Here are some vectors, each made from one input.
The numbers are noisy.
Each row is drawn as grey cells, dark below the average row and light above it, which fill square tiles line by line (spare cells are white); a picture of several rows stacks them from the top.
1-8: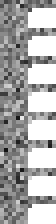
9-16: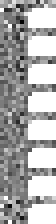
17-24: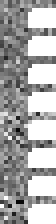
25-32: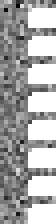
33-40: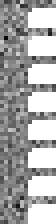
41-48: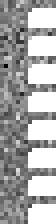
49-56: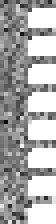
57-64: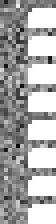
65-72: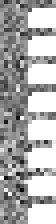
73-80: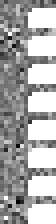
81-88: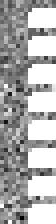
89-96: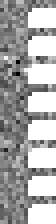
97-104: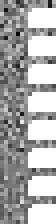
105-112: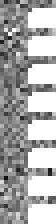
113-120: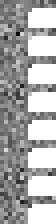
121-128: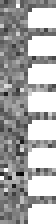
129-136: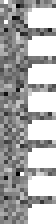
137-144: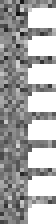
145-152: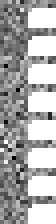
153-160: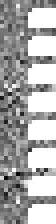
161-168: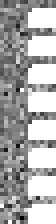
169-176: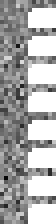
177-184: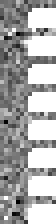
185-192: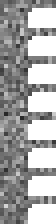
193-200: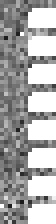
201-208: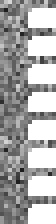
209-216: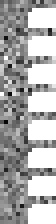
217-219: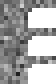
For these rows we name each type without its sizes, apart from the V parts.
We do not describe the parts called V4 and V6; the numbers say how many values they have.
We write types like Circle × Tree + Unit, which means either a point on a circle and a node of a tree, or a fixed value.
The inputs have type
List(Line) × (Tree + Unit) + V4 × V6.
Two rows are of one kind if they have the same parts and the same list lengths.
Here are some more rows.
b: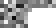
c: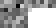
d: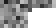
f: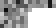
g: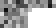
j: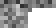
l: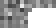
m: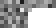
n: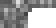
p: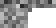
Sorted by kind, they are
b
c
d, j, p
f, g
l
m
n

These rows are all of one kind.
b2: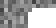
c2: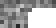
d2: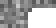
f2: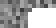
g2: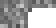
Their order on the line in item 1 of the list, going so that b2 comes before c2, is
d2, g2, b2, c2, f2.
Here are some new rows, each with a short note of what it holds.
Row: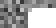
a list of one item
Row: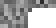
a node of a tree, together with a list of two items
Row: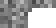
a node of a tree, together with a list of two items
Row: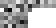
a value of V4 and a value of V6
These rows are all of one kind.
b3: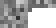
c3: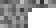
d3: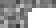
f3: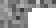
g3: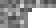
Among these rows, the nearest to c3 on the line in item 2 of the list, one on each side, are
d3 and f3.
